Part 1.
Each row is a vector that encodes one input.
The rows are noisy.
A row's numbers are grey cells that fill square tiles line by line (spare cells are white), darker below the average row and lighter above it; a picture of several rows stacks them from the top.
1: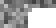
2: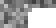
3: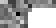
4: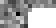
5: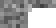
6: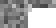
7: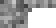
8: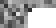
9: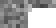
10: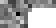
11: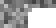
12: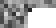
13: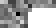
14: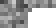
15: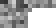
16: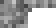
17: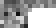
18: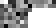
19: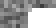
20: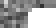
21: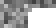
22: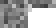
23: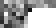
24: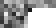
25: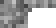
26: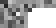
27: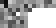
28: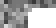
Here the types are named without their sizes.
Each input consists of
a point on a line.
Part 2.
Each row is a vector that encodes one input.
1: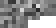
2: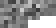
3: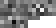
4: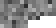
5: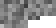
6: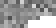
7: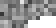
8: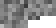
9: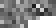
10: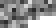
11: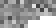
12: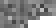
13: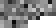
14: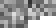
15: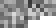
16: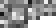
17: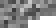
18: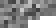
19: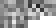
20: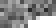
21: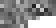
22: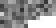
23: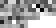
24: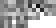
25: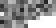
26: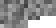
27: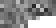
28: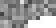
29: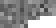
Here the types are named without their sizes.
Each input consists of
a point on a line.
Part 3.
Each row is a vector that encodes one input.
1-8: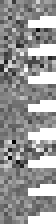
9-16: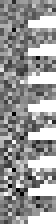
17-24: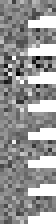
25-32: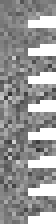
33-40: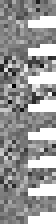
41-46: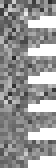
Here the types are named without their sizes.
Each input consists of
a point on a line.
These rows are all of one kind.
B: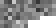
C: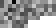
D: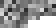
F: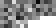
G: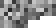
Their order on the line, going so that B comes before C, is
F, B, C, D, G.
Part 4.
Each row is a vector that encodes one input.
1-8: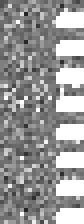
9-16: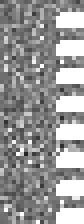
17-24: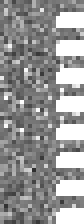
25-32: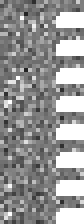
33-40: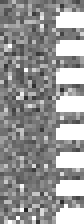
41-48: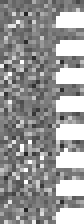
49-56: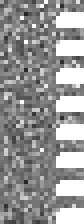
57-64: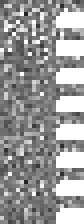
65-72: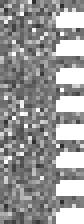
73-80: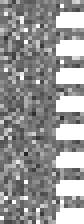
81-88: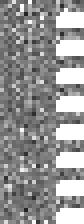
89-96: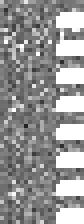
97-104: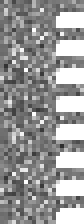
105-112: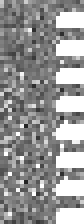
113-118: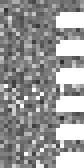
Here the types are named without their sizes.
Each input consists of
a point on a line.
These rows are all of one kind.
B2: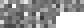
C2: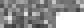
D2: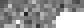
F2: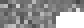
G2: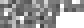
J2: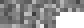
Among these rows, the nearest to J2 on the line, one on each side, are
B2 and F2.
